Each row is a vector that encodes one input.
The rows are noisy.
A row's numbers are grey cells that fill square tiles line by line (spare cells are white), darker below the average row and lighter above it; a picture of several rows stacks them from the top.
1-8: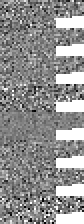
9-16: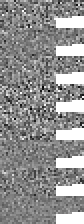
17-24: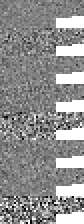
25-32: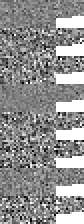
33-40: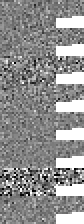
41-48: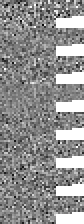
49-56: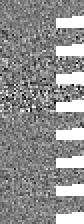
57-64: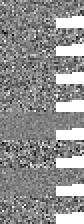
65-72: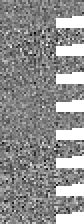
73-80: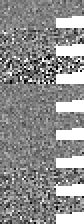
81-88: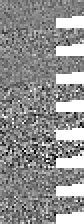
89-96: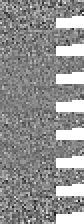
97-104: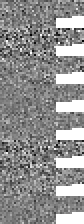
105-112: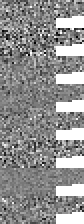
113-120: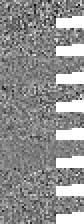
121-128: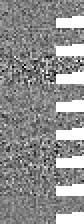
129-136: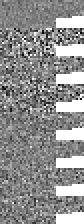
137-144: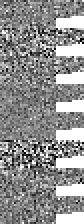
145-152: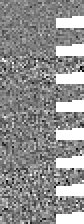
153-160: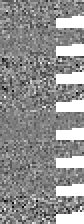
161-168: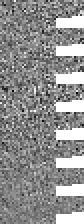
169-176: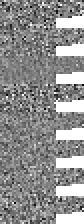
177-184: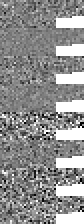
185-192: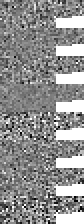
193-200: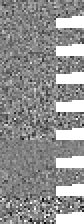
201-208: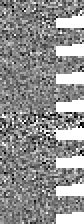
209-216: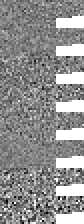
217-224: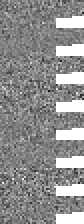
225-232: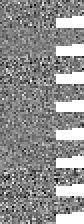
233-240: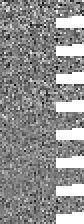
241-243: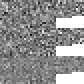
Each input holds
either a fixed value, or three true/false values.
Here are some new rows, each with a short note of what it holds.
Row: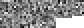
three true/false values
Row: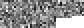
three true/false values
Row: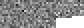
a fixed value
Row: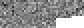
three true/false values
